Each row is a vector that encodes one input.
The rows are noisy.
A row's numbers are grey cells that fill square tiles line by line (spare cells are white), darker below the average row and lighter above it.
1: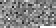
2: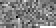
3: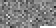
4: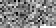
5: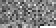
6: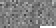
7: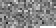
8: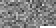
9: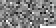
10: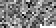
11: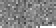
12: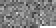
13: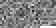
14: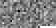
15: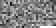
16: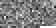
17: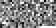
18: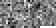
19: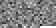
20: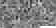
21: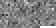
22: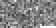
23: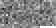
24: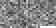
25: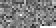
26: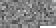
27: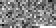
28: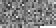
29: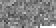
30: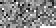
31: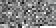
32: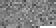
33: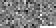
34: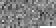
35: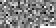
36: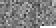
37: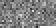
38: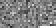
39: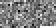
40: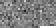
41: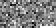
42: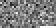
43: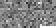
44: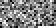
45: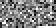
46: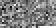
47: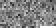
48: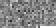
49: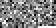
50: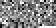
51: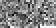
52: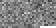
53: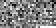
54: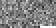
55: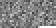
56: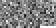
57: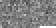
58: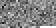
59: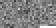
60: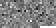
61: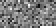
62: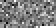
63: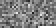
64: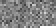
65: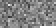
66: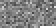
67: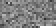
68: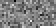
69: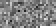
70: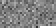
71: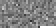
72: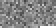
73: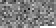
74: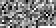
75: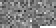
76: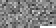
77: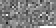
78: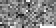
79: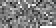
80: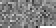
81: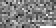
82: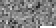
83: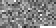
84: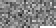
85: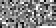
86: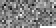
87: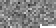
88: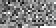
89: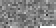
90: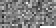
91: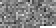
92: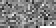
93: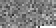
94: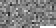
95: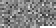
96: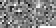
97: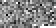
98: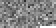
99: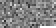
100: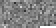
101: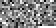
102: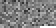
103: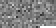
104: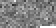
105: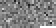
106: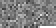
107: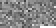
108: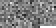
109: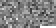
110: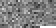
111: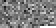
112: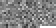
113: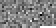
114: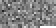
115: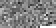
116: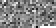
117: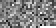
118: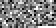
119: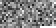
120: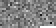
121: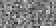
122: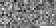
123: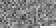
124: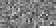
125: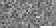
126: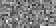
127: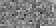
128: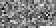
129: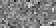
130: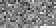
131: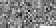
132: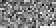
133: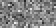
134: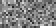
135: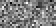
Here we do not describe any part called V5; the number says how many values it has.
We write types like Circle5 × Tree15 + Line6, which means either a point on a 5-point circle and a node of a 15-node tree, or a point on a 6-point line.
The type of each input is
Label4 × (Line4 × Line7 + V5) + Unit.
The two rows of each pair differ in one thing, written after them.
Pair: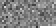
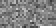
the place on the 7-point line
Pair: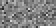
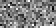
the place on the 7-point line
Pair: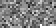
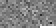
the place on the 7-point line
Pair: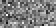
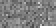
the place on the 4-point line
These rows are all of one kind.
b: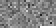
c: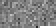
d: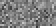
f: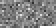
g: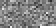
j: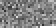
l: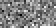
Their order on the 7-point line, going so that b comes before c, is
j, b, f, c, g, d, l.
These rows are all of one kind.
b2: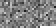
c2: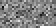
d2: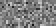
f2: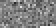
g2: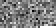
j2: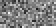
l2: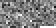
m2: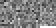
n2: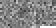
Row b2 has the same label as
f2 and n2.
